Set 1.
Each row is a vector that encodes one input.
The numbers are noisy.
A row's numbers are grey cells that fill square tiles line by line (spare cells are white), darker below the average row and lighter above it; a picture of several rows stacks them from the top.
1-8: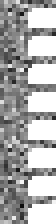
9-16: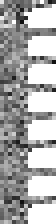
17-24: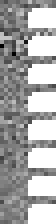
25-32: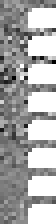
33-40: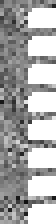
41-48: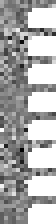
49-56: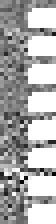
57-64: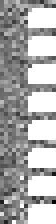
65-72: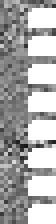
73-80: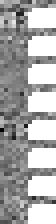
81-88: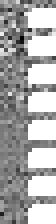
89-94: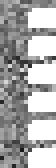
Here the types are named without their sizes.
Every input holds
a point on a line, together with either a point on a circle, or a fixed value.
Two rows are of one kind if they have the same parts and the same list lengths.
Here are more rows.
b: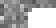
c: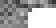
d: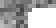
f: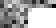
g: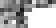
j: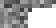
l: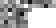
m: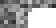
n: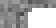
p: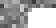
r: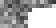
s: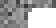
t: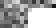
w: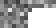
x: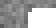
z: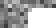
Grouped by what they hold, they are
b, j, l, n, p, r
c, d, f, g, m, s, t, w, x, z

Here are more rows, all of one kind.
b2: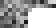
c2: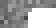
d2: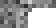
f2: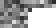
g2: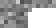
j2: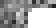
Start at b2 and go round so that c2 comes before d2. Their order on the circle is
b2, c2, j2, g2, f2, d2.
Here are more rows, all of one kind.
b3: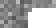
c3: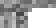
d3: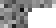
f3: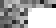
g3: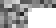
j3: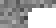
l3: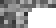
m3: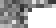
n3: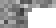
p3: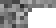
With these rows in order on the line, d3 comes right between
j3 and n3.
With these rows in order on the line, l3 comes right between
j3 and p3.
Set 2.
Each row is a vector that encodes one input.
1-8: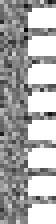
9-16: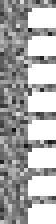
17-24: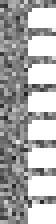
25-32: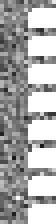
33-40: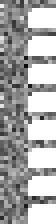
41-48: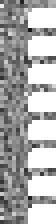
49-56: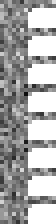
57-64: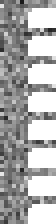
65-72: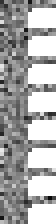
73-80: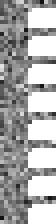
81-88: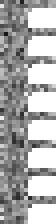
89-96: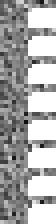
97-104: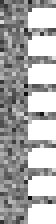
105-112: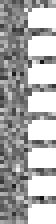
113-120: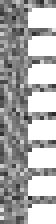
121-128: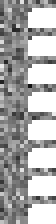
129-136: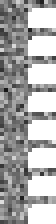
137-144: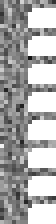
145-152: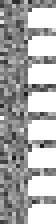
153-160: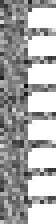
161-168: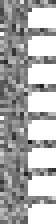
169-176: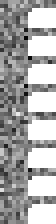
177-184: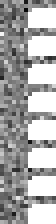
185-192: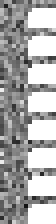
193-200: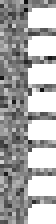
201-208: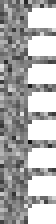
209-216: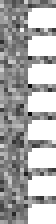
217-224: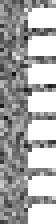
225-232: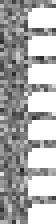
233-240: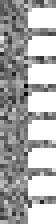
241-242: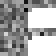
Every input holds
either a point on a 19-point line, or a node of a 17-node tree.
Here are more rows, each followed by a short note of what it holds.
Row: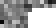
a node of a 17-node tree
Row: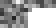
a node of a 17-node tree
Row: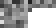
a point on a 19-point line
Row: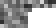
a node of a 17-node tree
